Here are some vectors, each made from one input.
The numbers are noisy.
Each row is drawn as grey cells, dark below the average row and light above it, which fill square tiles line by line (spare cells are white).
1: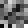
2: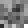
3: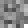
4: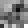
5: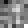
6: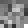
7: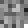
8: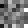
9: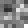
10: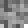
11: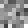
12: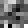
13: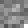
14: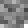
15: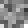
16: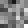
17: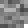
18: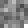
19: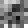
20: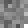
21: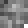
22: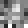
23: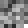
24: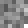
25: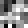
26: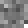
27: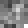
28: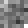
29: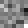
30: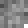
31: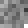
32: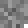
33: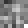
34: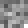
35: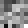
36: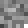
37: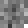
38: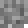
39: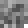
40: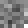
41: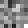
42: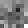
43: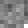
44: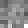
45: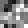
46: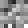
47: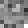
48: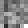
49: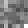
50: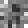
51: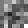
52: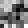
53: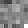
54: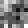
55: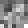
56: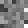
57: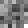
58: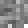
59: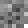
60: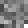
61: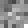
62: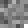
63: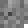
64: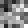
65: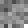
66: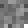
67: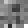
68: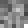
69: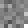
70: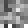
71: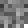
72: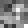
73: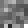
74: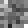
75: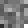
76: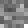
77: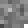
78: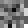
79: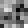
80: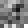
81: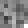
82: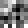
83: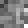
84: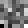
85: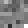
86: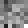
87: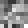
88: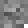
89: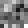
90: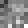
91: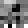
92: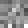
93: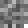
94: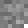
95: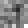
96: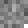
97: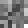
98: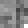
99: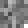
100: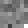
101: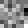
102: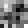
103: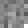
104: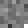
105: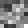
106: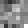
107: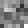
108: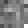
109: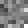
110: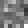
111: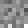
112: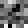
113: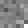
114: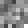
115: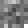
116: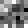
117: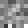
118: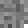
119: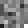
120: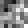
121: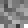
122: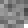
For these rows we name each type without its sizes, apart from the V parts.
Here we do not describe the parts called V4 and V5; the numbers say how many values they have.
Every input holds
a label, together with either a fixed value, or a true/false value, a value of V4 and a value of V5.
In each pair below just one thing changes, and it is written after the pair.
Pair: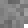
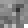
the label
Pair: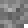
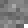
the value of V5
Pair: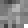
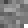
the value of V5
